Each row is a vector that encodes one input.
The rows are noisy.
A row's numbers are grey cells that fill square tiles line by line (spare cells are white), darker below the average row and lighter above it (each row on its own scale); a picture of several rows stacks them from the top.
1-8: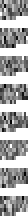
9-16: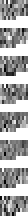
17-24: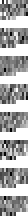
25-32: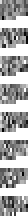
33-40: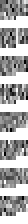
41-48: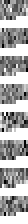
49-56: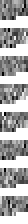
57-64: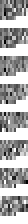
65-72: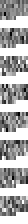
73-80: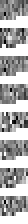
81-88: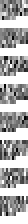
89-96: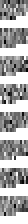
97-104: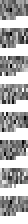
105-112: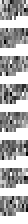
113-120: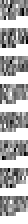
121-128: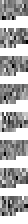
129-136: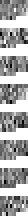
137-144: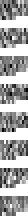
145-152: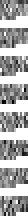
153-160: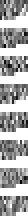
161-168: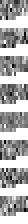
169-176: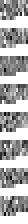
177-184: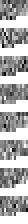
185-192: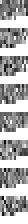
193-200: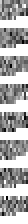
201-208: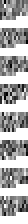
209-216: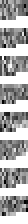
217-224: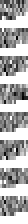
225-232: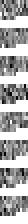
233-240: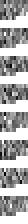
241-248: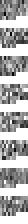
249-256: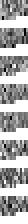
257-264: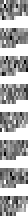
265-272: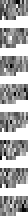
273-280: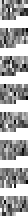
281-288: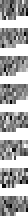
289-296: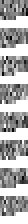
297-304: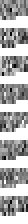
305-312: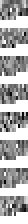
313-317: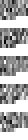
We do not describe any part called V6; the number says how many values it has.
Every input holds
two labels (each one of 5) and a value of V6, together with either three true/false values, or a value of V6.
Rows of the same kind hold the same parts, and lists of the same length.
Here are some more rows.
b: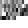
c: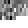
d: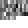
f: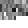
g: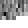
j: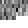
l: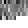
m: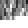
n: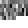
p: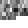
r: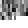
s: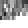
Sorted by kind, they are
b, d, f, n, p, r
c, g, j, l, m, s

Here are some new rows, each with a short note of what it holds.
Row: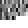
two labels (each one of 5) and two values of V6
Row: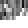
two labels (each one of 5) and two values of V6
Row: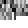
two labels (each one of 5), three true/false values and a value of V6
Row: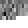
two labels (each one of 5) and two values of V6
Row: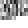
two labels (each one of 5), three true/false values and a value of V6
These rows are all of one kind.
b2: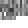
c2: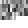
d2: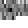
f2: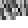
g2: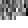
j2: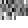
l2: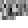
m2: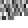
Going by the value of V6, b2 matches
c2 and l2.
